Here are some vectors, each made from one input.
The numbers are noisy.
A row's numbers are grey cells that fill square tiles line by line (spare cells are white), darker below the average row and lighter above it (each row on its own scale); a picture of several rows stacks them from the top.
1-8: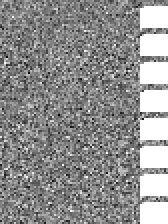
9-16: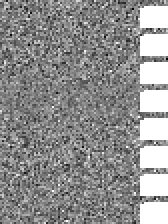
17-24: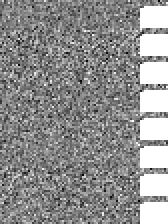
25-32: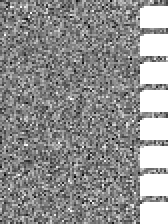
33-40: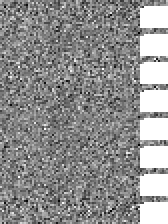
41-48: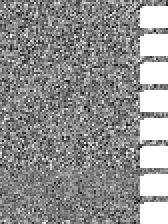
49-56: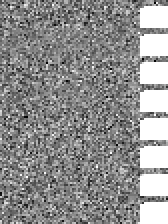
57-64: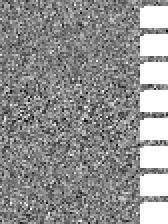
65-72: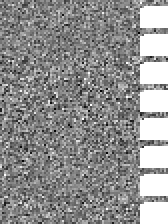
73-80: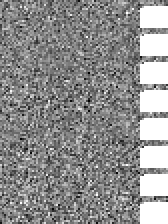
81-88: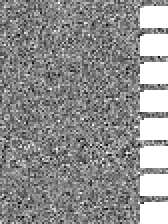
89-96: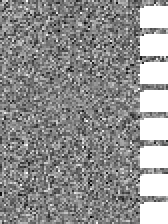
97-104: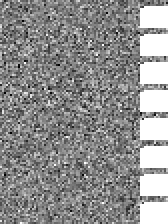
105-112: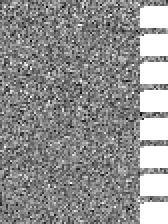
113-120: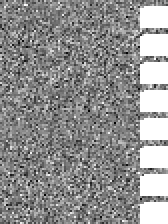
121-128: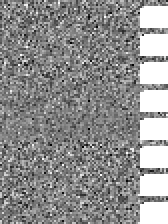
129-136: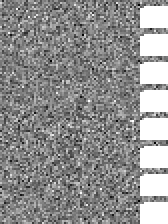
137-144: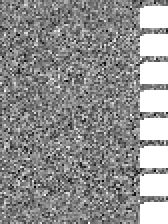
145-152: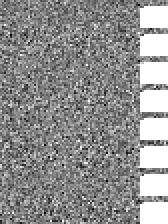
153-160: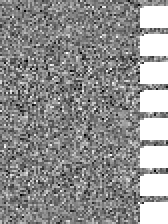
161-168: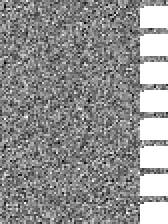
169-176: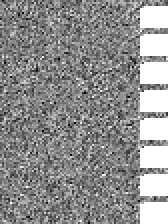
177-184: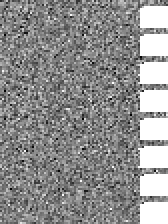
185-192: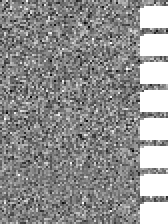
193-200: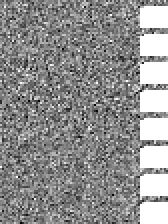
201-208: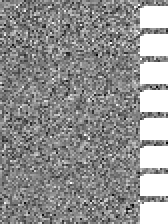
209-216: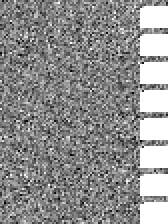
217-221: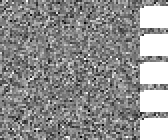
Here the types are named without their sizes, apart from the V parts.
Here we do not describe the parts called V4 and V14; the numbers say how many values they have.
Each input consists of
a value of V4, together with either a point on a circle, five true/false values and a value of V14, or a fixed value.
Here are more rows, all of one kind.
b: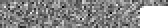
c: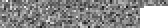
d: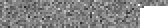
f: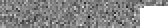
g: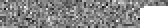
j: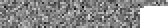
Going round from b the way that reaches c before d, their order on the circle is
b, c, g, j, f, d.
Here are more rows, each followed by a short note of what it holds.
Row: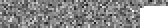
a point on a circle, five true/false values, a value of V4 and a value of V14
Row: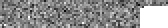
a point on a circle, five true/false values, a value of V4 and a value of V14
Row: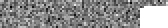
a value of V4
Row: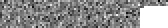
a value of V4
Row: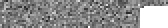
a point on a circle, five true/false values, a value of V4 and a value of V14
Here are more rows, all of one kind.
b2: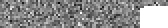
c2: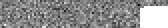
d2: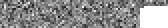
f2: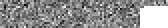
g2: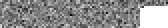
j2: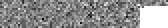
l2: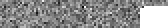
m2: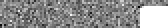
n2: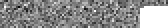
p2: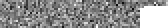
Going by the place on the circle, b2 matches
c2, d2, j2 and p2.
